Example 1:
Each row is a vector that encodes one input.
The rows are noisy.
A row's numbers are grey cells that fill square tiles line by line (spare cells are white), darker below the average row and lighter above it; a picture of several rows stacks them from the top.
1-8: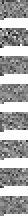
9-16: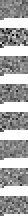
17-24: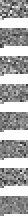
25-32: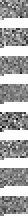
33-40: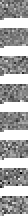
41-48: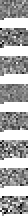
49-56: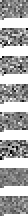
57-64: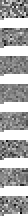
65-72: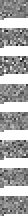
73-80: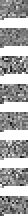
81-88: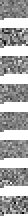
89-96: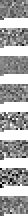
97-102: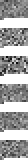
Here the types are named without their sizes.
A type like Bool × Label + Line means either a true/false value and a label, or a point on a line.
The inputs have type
Label × Label + Unit.
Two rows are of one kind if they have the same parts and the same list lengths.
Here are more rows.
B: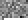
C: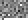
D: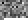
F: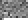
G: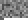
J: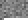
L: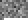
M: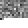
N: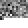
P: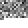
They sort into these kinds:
B, C, D, F, G, J, L
M, N, P

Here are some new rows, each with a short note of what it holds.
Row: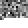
a fixed value
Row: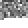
a fixed value
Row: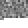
two labels
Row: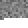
two labels
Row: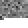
two labels
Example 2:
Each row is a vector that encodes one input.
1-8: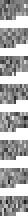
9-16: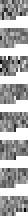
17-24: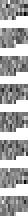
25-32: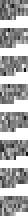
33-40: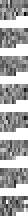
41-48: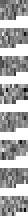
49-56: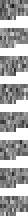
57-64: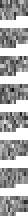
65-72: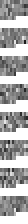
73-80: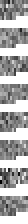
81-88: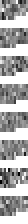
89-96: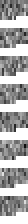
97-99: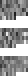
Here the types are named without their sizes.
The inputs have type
Bool × Label + Unit.
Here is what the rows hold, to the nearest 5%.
About 5% of them hold a fixed value. The rest hold a label and a true/false value.
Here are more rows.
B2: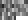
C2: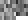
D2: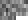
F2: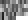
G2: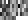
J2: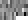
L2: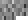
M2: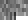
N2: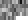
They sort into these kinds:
B2, C2, D2, F2, J2, L2, M2, N2
G2

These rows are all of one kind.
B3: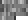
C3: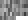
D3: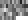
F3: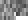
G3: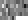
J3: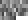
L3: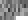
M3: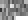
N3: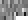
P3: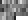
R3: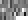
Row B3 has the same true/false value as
J3 and P3.
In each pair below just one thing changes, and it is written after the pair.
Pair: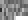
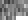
the true/false value
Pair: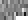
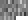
the true/false value
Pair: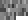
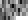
the true/false value
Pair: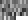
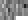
the true/false value
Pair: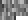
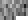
the true/false value
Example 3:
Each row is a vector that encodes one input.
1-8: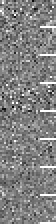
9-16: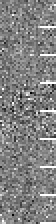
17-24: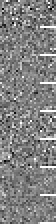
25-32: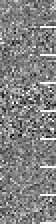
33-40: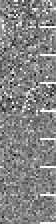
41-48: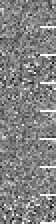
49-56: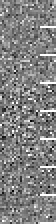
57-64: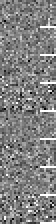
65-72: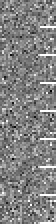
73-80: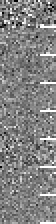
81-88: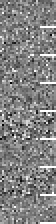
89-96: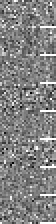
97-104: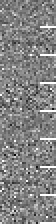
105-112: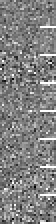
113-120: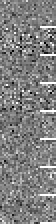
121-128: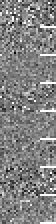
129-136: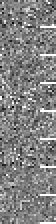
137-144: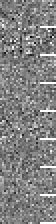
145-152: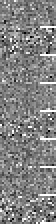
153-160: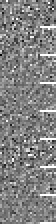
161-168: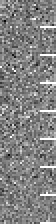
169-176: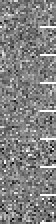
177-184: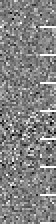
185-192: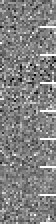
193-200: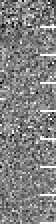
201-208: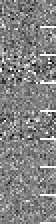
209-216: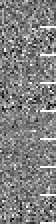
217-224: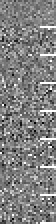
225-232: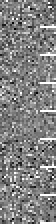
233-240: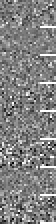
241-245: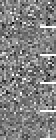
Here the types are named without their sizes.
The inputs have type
Label + Line.
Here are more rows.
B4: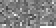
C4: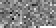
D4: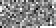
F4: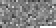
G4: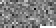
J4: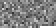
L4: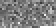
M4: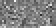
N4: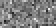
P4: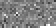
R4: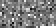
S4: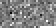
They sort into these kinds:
B4, C4, D4, F4, G4, J4, L4, M4, N4, P4, S4
R4

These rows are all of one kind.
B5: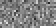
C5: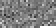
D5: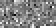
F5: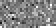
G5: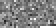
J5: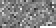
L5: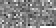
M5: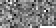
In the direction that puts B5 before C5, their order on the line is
J5, B5, D5, M5, L5, C5, G5, F5.
